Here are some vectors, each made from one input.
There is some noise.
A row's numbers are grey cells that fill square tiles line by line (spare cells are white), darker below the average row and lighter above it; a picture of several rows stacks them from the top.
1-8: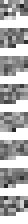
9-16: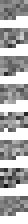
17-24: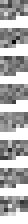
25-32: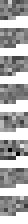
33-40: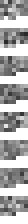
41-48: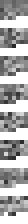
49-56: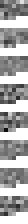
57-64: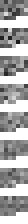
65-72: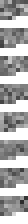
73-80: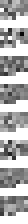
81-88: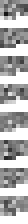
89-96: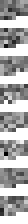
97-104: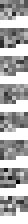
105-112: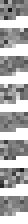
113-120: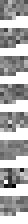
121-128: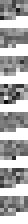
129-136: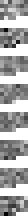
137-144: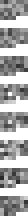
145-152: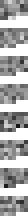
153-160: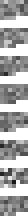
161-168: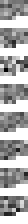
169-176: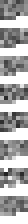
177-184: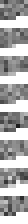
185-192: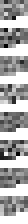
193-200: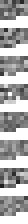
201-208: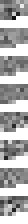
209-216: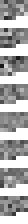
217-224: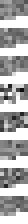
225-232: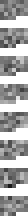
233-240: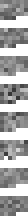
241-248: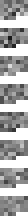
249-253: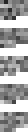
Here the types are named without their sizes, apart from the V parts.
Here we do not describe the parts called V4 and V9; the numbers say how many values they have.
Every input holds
either a label and a value of V9, or a true/false value and a value of V4.
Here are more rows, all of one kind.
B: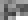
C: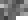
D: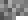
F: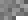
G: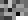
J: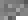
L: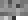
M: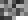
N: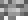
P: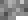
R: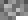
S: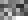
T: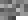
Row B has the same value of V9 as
C, S and T.
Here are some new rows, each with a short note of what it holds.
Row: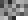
a true/false value and a value of V4
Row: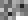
a label and a value of V9
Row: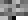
a label and a value of V9
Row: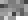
a true/false value and a value of V4
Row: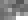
a label and a value of V9
